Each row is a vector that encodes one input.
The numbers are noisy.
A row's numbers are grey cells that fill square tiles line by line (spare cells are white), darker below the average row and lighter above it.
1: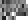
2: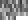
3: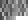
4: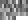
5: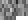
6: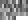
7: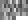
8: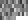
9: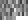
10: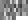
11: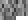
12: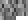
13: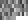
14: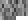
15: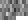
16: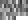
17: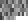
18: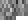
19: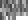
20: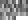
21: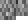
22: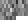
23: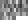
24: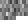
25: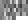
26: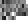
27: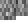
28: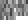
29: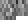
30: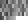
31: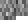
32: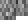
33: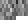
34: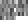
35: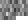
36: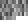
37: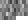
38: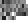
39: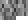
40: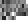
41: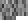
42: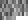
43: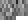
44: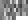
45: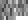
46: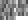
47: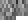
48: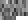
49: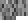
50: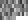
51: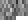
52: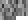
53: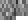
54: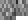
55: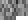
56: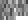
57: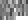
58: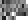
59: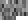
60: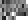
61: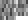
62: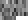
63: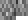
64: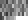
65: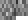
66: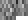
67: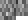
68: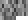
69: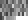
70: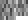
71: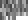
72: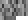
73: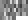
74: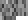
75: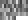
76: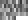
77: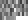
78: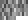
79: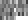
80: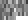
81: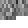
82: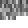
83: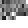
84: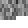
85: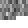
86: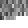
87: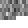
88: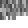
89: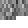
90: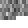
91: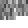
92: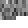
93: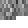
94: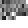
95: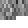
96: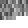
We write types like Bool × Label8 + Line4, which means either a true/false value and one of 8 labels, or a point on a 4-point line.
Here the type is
Line8 + List2(Line5).
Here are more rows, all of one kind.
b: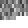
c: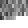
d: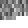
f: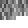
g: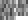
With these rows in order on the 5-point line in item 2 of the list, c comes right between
d and g.
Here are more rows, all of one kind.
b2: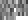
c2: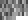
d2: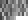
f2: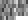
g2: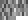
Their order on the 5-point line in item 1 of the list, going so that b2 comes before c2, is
f2, b2, g2, c2, d2.
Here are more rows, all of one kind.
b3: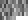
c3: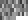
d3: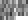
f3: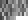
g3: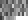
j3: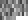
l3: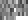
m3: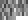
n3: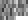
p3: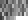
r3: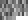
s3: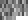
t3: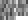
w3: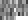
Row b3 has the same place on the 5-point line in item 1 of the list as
c3, j3, r3 and s3.
